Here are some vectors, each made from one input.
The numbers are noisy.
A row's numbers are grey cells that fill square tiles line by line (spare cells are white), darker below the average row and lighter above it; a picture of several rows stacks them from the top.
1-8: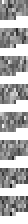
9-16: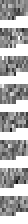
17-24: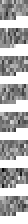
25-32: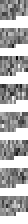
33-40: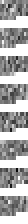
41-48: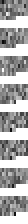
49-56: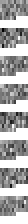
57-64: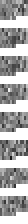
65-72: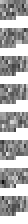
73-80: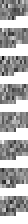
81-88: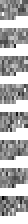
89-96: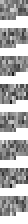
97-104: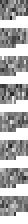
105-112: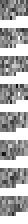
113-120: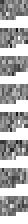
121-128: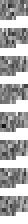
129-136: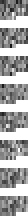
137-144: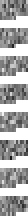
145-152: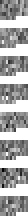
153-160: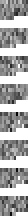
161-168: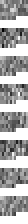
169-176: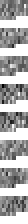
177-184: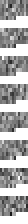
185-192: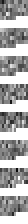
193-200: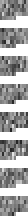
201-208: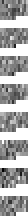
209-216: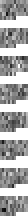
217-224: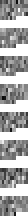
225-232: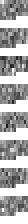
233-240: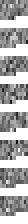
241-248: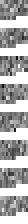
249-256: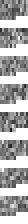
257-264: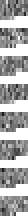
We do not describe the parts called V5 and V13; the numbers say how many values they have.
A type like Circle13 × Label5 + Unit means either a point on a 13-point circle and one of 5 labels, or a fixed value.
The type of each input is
Bool × V5 + (Circle9 + Unit) × V13.
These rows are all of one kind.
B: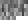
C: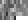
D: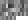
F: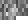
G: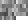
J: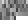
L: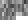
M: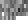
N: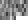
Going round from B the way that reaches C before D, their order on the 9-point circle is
B, N, F, C, G, J, D, L, M.
